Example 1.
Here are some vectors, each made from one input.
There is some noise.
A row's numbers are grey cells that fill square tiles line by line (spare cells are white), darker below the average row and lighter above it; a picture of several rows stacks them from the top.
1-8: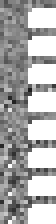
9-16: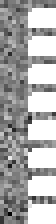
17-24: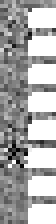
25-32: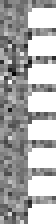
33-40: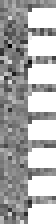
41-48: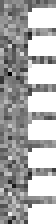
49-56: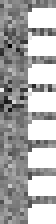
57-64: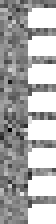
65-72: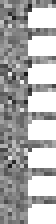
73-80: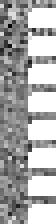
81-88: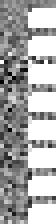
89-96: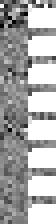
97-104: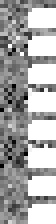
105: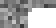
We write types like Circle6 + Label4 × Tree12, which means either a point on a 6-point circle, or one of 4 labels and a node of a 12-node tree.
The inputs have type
Line5.
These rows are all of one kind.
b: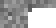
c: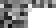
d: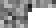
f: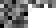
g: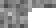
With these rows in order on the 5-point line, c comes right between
f and g.
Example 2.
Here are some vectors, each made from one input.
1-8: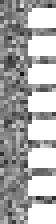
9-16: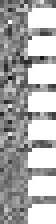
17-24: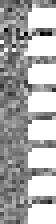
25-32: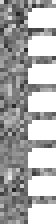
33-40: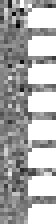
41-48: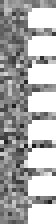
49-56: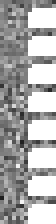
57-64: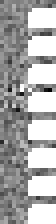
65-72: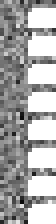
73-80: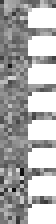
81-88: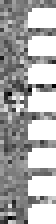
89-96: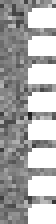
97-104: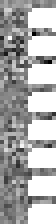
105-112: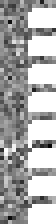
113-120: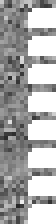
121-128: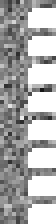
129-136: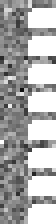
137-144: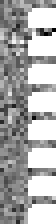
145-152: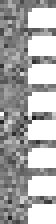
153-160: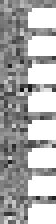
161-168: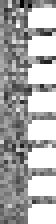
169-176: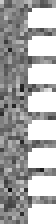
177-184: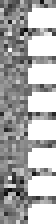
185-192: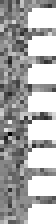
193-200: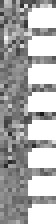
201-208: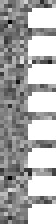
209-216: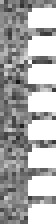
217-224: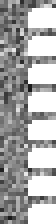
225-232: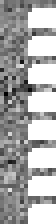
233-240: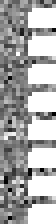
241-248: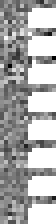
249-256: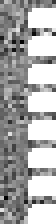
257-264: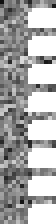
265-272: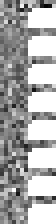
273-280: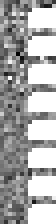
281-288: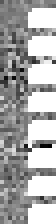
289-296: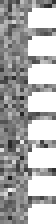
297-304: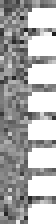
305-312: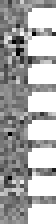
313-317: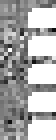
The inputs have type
Line5.
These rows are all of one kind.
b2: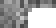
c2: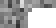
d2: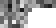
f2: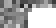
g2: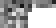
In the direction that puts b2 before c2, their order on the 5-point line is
d2, b2, g2, c2, f2.
